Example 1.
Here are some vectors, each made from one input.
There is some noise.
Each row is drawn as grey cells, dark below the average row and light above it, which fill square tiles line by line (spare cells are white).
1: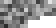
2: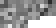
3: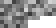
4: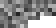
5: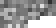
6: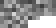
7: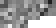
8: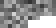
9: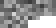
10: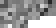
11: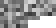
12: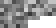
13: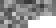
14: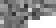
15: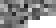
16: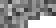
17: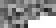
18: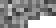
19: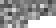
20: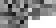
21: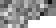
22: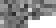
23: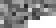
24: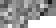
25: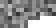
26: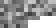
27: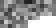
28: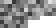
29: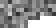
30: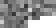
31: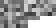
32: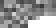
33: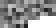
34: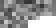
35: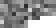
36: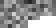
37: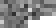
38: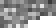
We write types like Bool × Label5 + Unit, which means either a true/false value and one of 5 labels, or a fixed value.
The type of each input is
Label5.
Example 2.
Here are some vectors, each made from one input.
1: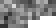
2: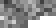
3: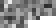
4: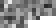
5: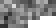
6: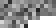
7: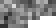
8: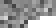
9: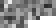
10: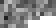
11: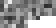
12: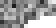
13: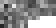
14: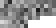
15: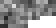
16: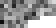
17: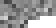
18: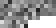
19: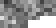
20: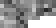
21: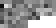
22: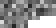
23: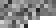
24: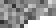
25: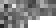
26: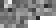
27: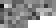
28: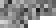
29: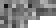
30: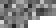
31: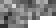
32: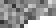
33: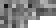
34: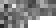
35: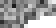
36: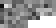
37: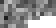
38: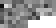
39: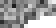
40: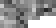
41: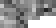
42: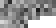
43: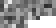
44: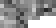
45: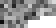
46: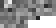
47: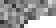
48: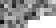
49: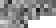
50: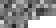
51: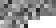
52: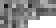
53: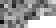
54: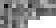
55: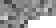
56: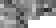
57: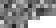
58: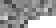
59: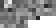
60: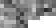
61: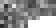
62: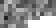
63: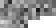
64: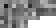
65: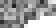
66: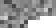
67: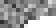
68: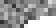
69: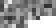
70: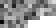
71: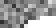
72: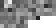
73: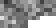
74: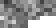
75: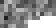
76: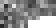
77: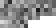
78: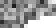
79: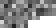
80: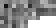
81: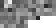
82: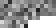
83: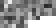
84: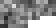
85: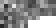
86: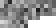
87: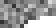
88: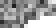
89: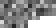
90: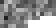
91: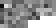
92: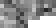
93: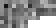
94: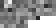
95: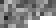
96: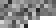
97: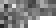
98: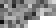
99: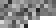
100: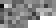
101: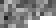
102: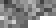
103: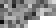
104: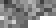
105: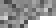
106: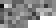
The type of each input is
Circle16.
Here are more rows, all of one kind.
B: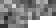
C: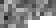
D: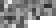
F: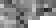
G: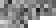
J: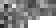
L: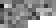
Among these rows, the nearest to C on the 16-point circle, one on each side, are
B and D.
